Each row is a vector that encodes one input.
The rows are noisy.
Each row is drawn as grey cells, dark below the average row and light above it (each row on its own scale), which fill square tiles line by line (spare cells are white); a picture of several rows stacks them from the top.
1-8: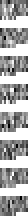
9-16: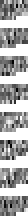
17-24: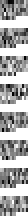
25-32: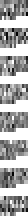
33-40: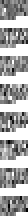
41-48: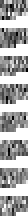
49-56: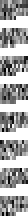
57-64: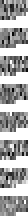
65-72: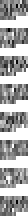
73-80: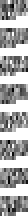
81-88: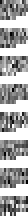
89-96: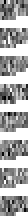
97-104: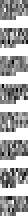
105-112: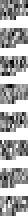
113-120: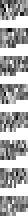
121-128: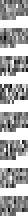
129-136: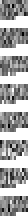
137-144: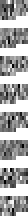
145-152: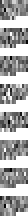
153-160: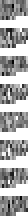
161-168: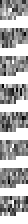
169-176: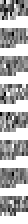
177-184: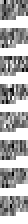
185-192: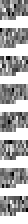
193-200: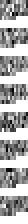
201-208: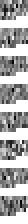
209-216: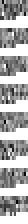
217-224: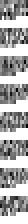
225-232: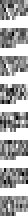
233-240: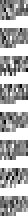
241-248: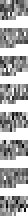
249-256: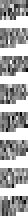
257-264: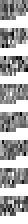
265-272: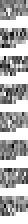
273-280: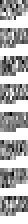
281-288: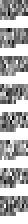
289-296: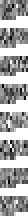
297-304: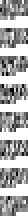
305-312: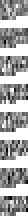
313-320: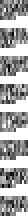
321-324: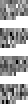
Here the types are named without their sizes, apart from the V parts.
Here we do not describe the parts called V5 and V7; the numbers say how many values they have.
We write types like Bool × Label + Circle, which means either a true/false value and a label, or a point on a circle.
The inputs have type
(Bool × V5 + V7) × (Label + Tree).
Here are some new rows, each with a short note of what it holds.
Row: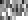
a label, a true/false value and a value of V5
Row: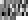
a node of a tree and a value of V7
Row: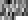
a label and a value of V7
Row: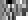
a label, a true/false value and a value of V5
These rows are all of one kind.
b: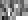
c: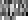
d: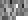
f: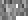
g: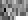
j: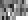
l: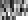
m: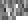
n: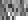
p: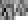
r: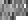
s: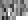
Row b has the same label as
d, f, m and s.
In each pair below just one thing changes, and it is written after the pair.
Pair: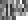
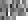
the node of the tree
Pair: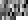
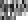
the true/false value
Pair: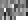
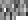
the node of the tree
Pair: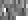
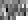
the value of V5
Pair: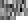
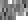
the node of the tree
